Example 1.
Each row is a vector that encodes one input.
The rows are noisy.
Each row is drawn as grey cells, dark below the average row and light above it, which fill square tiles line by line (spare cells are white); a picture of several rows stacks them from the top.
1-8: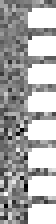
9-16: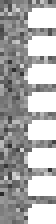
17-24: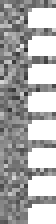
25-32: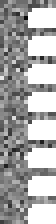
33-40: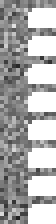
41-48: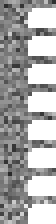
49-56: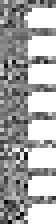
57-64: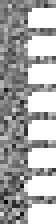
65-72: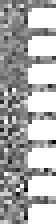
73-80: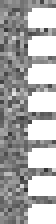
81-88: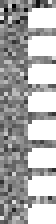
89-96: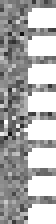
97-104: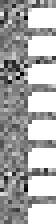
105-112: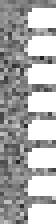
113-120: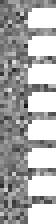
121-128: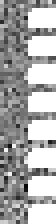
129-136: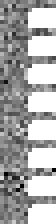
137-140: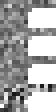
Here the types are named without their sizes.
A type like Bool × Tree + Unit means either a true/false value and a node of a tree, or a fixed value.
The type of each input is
(Bool × Bool × Bool + Unit) × (Circle + Unit).
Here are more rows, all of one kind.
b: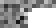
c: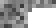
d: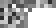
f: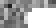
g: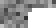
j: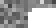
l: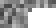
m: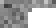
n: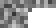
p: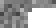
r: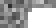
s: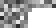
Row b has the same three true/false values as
d, l and n.
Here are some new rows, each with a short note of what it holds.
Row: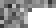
a point on a circle and three true/false values
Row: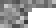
three true/false values
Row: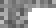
three true/false values
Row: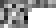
a fixed value
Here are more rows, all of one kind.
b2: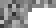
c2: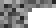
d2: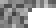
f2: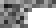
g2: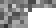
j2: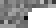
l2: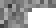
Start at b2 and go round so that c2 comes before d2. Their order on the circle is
b2, g2, c2, d2, j2, f2, l2.
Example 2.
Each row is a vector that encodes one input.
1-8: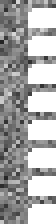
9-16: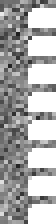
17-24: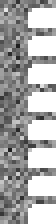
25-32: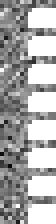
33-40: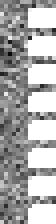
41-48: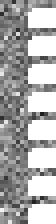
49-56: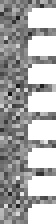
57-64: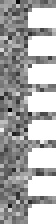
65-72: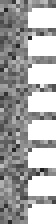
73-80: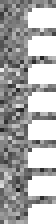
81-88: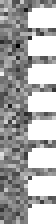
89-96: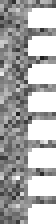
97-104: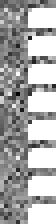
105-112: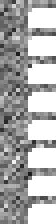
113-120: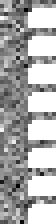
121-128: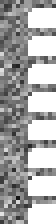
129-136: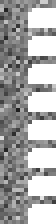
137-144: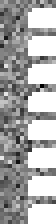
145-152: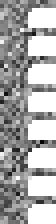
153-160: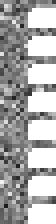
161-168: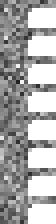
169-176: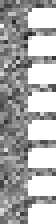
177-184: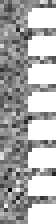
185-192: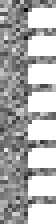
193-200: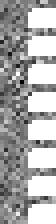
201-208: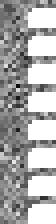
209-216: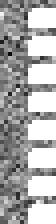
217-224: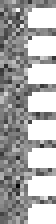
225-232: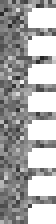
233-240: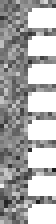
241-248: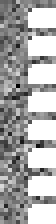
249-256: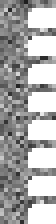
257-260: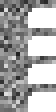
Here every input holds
either a node of a 19-node tree, or a node of a 20-node tree.
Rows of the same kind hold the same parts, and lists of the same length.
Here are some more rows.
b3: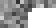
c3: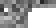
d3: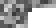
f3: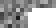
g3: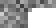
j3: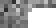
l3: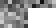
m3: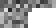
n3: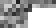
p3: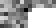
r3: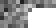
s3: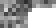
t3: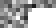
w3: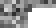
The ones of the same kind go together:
b3, c3, d3, g3, l3, m3, n3, p3, s3, t3, w3
f3, j3, r3

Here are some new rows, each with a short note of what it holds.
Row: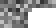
a node of a 19-node tree
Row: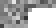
a node of a 19-node tree
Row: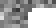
a node of a 19-node tree
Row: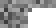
a node of a 20-node tree
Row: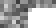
a node of a 19-node tree
